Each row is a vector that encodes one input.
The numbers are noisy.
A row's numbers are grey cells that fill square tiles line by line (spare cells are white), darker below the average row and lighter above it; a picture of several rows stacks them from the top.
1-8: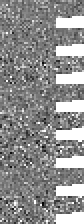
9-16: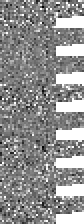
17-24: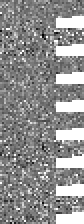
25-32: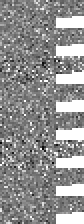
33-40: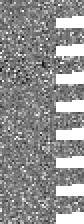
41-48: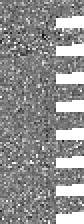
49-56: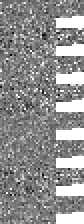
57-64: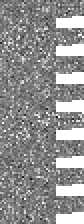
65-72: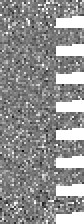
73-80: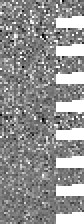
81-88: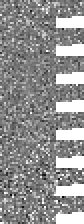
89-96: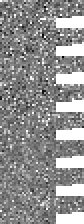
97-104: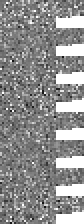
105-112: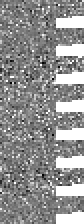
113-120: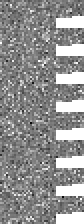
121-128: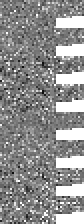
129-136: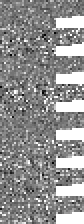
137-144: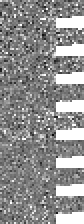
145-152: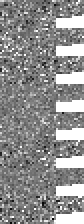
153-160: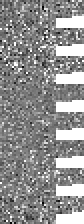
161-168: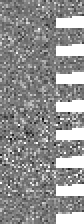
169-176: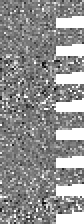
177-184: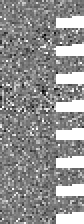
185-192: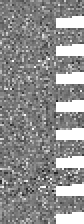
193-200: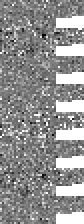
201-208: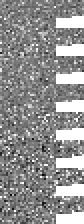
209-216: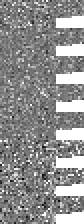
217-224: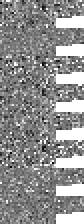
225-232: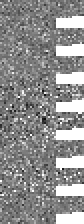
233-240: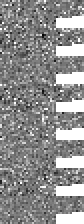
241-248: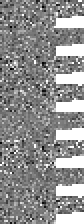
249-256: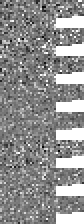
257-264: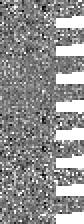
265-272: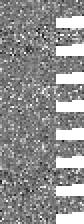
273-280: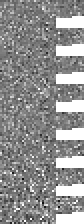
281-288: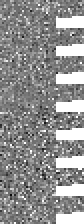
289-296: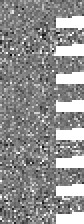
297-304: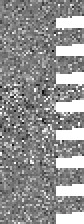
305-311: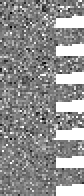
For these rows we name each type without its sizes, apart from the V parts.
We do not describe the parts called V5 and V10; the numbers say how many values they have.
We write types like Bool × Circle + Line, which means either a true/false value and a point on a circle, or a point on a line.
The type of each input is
Bool × (Line + V10) + V5.
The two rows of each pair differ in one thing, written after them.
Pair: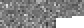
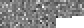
the value of V10
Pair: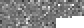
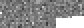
the value of V10
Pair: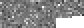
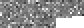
the value of V10
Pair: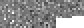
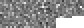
the true/false value
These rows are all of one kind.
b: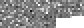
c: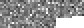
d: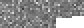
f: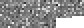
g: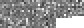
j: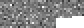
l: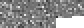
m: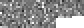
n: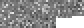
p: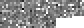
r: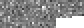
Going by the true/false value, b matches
d and n.
